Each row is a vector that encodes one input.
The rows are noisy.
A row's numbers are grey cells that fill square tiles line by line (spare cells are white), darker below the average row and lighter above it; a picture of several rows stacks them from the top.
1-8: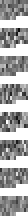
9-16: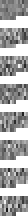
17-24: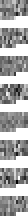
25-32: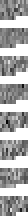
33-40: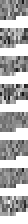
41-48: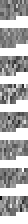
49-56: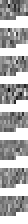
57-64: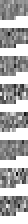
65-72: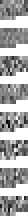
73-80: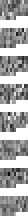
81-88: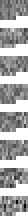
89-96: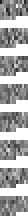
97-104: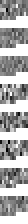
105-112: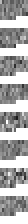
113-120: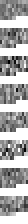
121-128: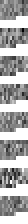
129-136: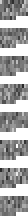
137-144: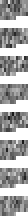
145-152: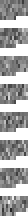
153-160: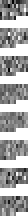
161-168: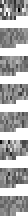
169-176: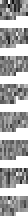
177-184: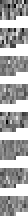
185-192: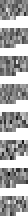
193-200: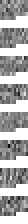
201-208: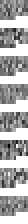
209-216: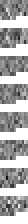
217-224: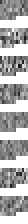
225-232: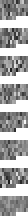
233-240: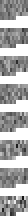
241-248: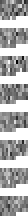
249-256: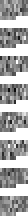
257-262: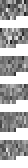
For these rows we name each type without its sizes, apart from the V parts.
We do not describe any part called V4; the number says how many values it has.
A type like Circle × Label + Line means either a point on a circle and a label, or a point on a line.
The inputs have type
(Bool × Bool × Bool + Line) × (Tree + V4) + Circle × Circle.
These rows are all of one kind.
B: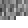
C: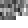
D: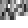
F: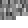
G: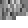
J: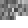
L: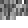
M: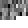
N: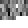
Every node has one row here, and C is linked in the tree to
D and F.
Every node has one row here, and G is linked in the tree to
B and J.
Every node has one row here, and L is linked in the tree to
J and M.
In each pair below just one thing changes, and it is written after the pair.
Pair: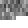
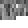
one of the three true/false values
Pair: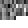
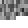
one of the three true/false values
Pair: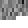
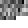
one of the three true/false values
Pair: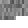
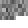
one of the three true/false values
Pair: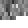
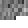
one of the three true/false values
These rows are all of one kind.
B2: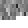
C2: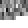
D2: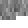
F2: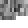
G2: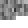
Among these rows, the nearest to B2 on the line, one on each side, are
D2 and G2.
